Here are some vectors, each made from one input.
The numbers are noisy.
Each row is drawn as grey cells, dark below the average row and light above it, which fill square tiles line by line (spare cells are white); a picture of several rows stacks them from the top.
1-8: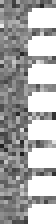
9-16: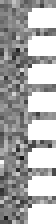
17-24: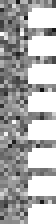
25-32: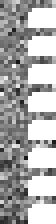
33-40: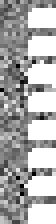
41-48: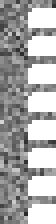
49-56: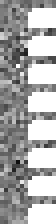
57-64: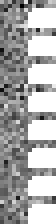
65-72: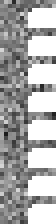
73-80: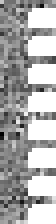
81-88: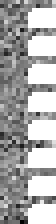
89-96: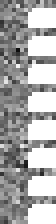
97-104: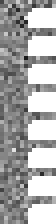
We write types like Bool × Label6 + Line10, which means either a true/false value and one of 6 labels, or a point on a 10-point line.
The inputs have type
Bool × Circle6 × Label5 + List2(Circle5).
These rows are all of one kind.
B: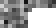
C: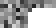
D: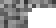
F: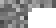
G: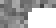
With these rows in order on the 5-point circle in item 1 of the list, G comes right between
B and F.
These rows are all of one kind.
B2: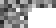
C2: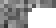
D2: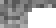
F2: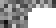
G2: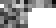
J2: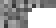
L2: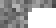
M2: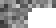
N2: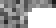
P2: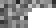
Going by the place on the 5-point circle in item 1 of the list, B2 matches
C2 and M2.
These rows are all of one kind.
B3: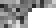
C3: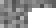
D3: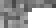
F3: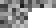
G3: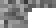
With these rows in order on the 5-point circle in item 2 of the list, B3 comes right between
D3 and F3.
